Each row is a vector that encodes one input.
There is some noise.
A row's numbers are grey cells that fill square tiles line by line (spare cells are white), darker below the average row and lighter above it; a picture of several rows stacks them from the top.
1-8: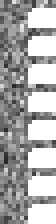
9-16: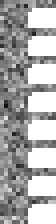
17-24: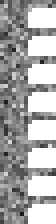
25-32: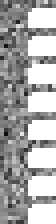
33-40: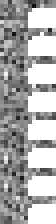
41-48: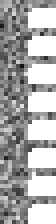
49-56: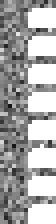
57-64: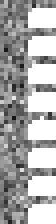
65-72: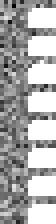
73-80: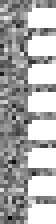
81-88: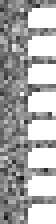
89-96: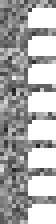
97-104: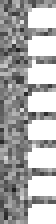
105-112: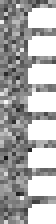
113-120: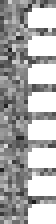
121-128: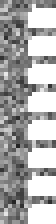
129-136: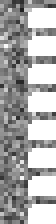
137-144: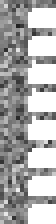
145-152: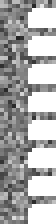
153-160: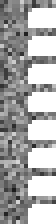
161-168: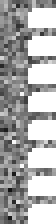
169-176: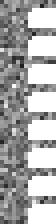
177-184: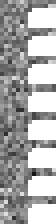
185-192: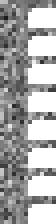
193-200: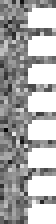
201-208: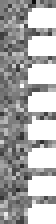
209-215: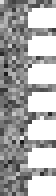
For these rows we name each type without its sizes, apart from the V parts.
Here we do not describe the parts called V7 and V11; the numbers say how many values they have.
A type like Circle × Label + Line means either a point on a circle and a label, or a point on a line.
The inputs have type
(Circle + V11) × Line × V7.
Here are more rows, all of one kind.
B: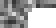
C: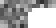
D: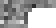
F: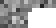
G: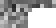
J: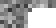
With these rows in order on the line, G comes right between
C and J.
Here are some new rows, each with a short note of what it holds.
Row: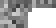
a point on a circle, a point on a line and a value of V7
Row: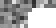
a point on a line, a value of V7 and a value of V11
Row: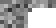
a point on a circle, a point on a line and a value of V7
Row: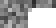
a point on a line, a value of V7 and a value of V11
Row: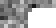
a point on a line, a value of V7 and a value of V11
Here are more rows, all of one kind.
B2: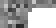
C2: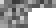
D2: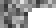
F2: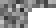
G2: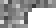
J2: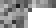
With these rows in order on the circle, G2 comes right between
B2 and D2.
